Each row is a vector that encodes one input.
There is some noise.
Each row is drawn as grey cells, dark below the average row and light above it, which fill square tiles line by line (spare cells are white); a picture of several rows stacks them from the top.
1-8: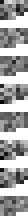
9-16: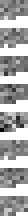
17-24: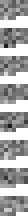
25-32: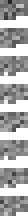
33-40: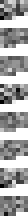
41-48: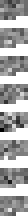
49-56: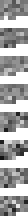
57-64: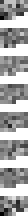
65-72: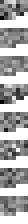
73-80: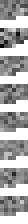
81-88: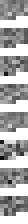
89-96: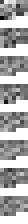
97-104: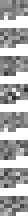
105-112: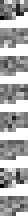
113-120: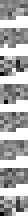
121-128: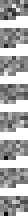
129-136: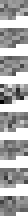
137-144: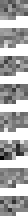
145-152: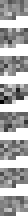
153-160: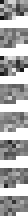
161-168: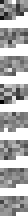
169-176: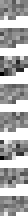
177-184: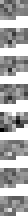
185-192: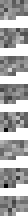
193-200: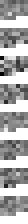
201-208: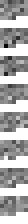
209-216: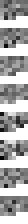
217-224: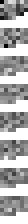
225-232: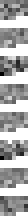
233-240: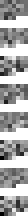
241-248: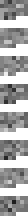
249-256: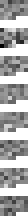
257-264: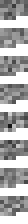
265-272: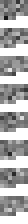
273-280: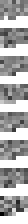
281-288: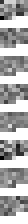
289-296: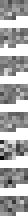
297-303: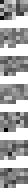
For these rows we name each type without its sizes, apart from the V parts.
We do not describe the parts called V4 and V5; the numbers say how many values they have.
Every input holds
either a value of V4 and a value of V5, or a list of points on a circle.
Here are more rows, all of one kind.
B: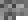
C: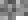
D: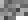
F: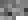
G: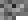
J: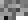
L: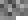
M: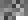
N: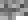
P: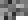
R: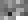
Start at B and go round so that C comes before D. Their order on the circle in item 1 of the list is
B, G, F, L, R, C, N, D, J, M, P.
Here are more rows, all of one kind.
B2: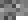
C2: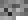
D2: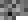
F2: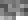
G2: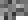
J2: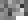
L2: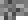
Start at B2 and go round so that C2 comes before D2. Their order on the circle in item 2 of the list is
B2, L2, G2, F2, J2, C2, D2.
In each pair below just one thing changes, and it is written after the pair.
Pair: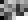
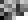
the value of V4
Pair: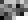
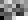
the value of V4
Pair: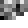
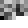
the value of V4
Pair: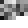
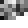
the value of V4
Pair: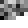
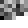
the value of V5
